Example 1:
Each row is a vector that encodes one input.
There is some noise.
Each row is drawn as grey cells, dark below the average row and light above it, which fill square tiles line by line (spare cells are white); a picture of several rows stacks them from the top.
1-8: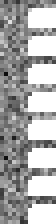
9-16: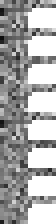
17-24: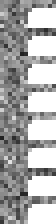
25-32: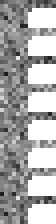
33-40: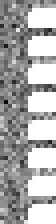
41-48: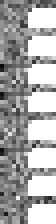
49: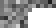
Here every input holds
either a point on a 5-point circle, or a fixed value, or three true/false values.
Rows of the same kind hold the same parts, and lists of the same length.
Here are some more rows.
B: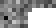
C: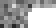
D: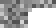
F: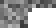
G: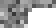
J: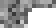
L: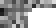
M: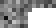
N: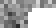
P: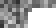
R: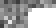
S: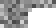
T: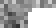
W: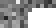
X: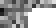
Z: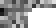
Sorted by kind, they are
B, F, M, W
C, D, G, J, N, P, R, S, T
L, X, Z

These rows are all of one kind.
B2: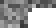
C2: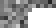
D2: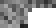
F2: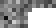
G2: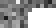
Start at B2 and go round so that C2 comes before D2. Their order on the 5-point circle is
B2, C2, G2, F2, D2.
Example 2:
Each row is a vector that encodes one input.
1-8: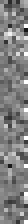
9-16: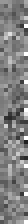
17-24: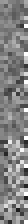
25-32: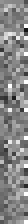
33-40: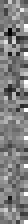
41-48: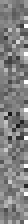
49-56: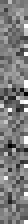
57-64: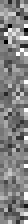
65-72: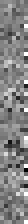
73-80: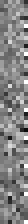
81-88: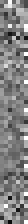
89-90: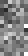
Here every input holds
either a point on an 8-point line, or a point on a 9-point line.
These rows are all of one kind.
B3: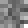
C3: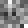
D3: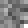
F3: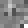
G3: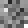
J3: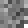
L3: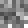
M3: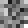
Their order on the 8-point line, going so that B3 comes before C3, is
D3, B3, M3, L3, G3, J3, C3, F3.
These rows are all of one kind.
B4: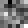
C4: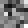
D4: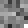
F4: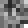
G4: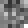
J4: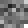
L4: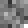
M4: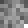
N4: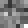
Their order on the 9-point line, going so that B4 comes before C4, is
F4, M4, J4, L4, B4, N4, C4, G4, D4.
